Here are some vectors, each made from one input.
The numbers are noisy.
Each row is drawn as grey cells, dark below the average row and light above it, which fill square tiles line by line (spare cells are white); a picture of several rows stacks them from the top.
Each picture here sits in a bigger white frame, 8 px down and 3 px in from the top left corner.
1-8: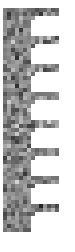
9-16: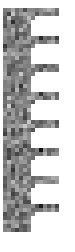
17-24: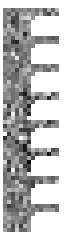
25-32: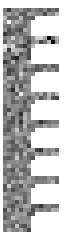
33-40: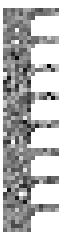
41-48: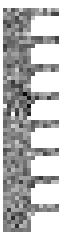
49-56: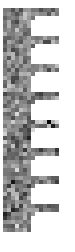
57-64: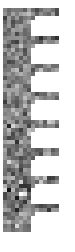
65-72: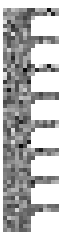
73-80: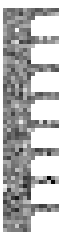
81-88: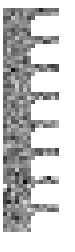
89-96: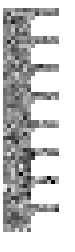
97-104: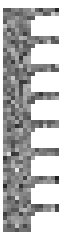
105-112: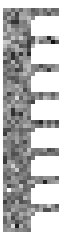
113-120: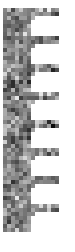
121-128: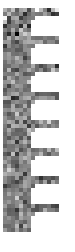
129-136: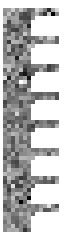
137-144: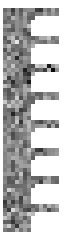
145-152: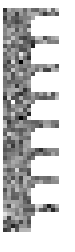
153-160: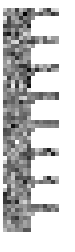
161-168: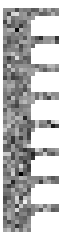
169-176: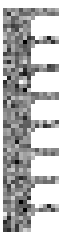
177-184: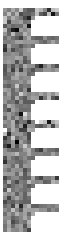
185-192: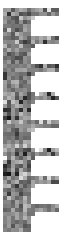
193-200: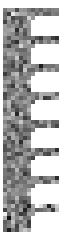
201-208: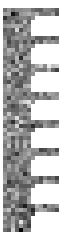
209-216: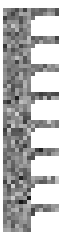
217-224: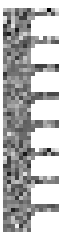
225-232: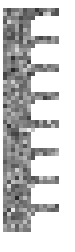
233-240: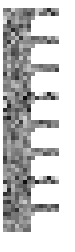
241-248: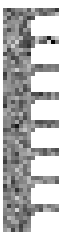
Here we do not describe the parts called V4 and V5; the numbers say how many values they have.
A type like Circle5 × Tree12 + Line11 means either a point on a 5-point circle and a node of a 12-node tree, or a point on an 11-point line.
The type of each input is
Bool × V5 + Circle8 × (Line6 + Line10) + V4.
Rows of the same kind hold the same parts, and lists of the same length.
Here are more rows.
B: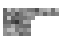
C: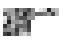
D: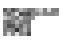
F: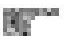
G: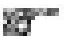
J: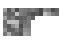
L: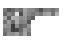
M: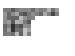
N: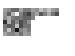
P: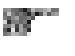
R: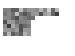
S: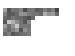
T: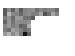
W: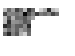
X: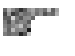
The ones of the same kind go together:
B, J, N, R, S
C, W
D, F, L, M, T
G, P, X

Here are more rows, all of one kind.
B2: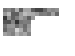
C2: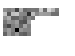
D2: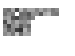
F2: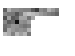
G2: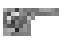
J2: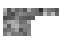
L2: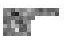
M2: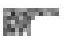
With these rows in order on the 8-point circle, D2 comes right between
C2 and M2.
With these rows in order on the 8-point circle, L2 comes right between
B2 and J2.
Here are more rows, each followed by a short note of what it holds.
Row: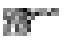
a value of V4
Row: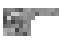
a point on an 8-point circle and a point on a 6-point line
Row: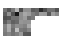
a point on an 8-point circle and a point on a 10-point line
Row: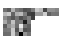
a value of V4
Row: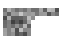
a point on an 8-point circle and a point on a 6-point line
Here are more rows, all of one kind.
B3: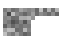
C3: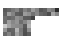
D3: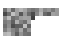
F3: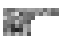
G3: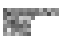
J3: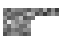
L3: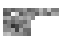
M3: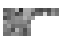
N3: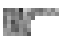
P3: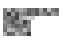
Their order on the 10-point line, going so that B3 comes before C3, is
P3, B3, G3, M3, N3, F3, D3, L3, C3, J3.
